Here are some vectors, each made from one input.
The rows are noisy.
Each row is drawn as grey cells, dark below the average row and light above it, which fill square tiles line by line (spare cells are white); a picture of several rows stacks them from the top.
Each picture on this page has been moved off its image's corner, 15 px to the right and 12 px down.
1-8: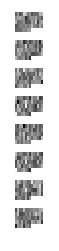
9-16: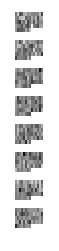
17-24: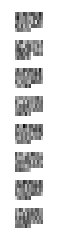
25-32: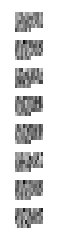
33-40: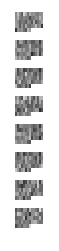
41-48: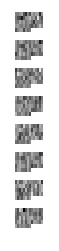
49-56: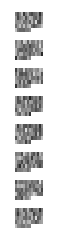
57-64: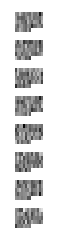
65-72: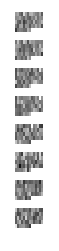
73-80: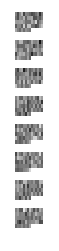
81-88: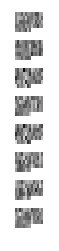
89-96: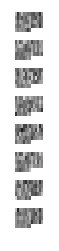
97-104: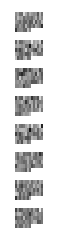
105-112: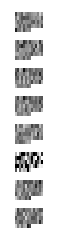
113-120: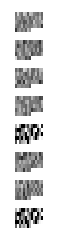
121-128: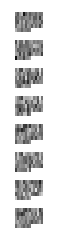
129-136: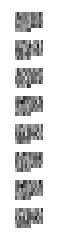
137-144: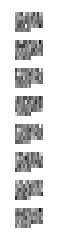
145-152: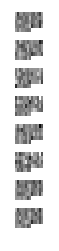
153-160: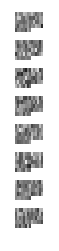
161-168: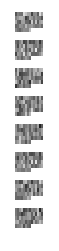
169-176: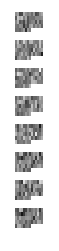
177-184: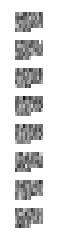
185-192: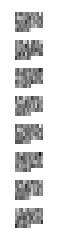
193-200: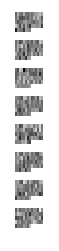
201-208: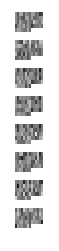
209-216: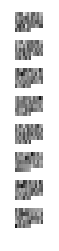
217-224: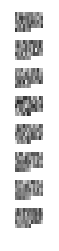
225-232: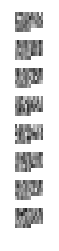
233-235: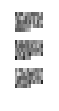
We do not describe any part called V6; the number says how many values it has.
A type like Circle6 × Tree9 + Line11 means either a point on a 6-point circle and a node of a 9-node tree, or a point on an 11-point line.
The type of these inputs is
List2(Bool × V6).
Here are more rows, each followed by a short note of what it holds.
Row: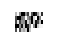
the empty list
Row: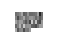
a list of one item
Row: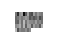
a list of one item
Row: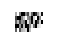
the empty list
